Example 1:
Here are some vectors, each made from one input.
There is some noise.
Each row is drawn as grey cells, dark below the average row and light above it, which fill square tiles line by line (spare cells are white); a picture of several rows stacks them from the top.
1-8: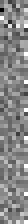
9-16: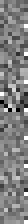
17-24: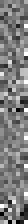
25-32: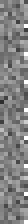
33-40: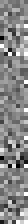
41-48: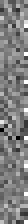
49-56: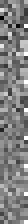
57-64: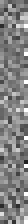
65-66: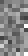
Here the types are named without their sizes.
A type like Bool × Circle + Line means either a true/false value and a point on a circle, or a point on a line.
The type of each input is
Bool × Bool × Bool.
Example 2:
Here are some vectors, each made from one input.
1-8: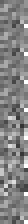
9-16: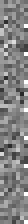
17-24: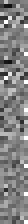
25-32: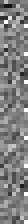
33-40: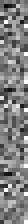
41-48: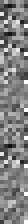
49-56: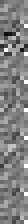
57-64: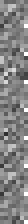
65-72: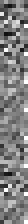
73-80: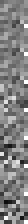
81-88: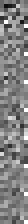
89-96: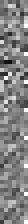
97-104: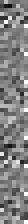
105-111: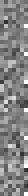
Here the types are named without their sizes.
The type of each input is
Line.
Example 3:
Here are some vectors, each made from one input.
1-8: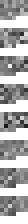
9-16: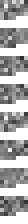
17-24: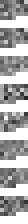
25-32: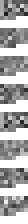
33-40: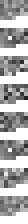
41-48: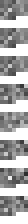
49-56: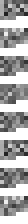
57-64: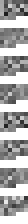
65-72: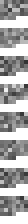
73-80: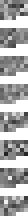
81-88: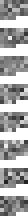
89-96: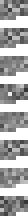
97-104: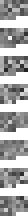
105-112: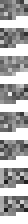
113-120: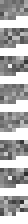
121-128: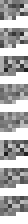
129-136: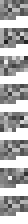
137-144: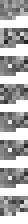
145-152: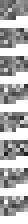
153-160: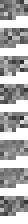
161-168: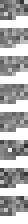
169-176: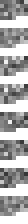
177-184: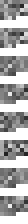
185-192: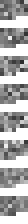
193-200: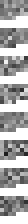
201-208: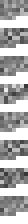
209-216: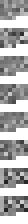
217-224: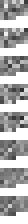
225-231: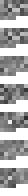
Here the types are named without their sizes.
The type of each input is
Tree.
